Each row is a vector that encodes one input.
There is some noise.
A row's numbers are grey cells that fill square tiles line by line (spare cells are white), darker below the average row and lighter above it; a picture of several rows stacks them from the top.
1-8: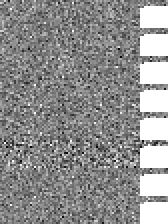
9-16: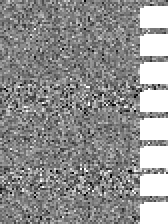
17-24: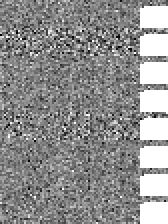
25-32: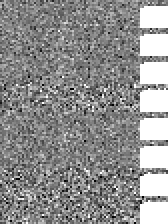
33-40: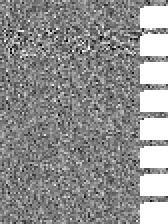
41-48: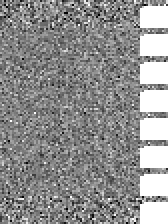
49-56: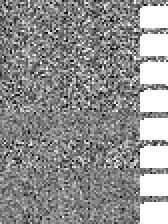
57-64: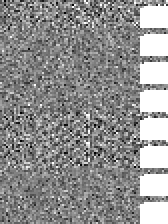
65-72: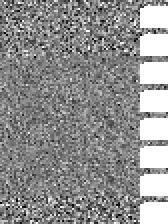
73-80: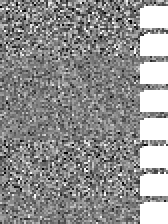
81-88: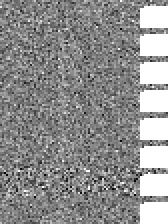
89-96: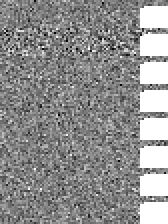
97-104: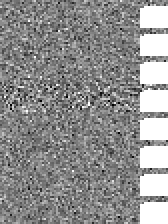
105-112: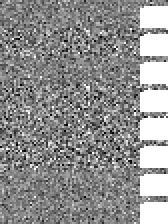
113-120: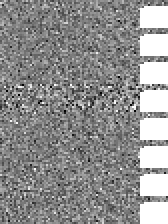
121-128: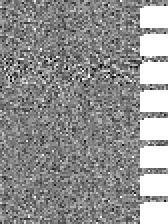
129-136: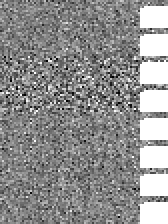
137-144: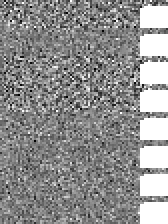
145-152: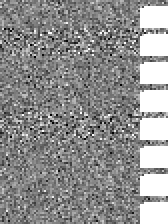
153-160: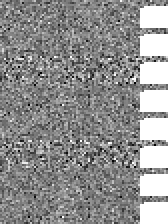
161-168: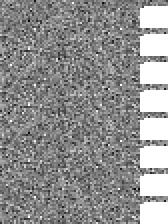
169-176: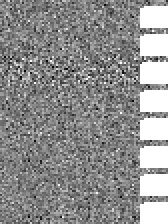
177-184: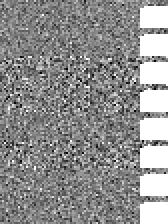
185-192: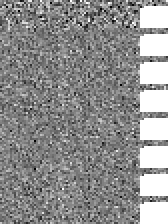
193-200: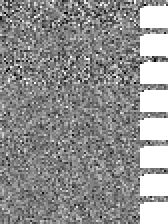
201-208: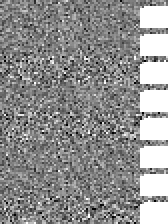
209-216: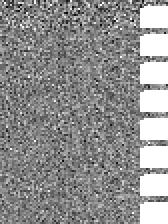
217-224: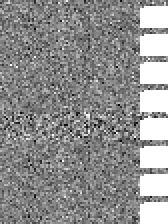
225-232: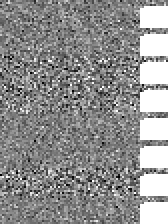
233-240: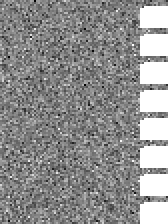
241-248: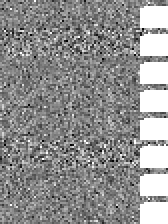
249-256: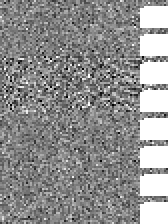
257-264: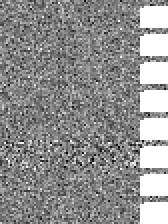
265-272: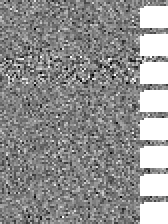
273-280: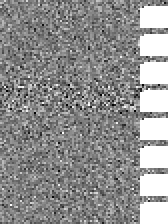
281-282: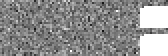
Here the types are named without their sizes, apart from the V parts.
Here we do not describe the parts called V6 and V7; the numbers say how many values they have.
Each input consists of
either a value of V6 and a value of V7, or a list of points on a line.
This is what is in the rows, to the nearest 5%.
About 20% of them hold a value of V6 and a value of V7. The rest are lists of points on a line.
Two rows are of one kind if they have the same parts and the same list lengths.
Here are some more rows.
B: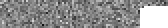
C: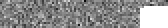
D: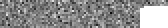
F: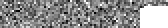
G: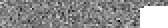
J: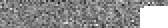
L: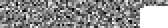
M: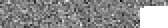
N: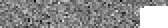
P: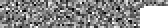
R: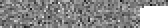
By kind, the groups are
B, C, R
D
F
G, J, M, N
L, P

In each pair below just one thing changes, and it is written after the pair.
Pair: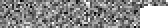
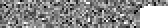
the value of V6
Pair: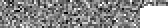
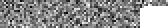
the value of V6
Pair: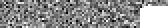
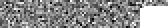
the value of V6
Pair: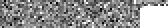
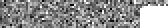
the value of V6
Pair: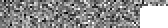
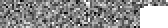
the value of V7
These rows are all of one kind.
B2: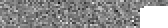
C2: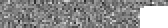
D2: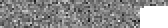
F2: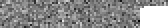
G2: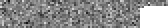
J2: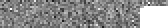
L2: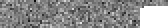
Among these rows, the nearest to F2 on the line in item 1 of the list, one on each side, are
D2 and L2.
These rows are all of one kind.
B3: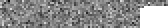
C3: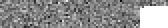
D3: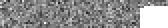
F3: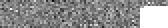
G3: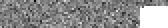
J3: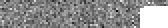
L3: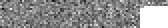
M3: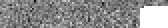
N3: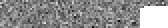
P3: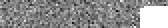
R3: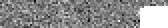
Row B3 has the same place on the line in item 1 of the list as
D3, J3, L3 and P3.
